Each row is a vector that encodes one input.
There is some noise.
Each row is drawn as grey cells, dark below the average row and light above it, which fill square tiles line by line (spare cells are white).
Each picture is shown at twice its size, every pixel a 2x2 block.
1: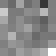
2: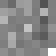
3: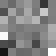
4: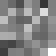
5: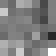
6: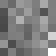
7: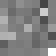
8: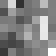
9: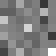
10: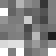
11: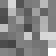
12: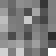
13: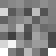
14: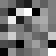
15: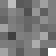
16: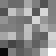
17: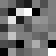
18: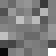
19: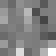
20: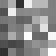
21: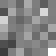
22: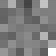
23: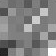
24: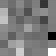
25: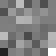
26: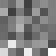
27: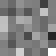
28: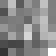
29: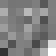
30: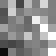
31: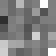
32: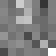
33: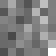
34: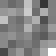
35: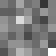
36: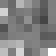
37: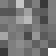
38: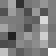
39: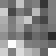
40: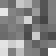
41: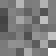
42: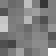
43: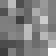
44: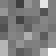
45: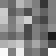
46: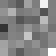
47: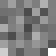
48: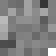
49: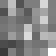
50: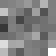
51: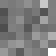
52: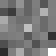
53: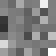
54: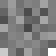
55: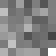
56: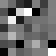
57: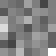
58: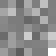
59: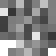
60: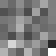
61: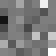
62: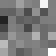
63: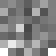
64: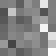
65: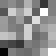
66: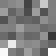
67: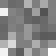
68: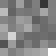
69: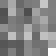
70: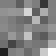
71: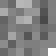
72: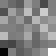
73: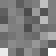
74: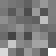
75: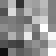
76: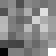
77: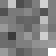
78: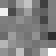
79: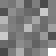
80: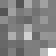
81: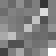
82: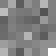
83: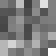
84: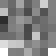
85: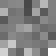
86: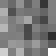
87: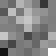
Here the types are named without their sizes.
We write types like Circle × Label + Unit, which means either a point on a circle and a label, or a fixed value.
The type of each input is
Bool × Circle + Unit.
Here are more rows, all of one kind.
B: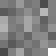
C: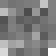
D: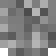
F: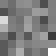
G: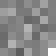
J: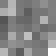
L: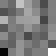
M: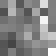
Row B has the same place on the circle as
F and M.
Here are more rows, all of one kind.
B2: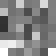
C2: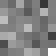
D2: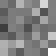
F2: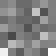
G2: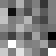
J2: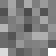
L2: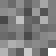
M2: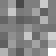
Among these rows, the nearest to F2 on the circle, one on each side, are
J2 and L2.
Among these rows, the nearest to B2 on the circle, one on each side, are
D2 and M2.
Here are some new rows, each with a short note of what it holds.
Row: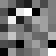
a fixed value
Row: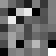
a fixed value
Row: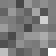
a point on a circle and a true/false value
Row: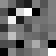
a fixed value
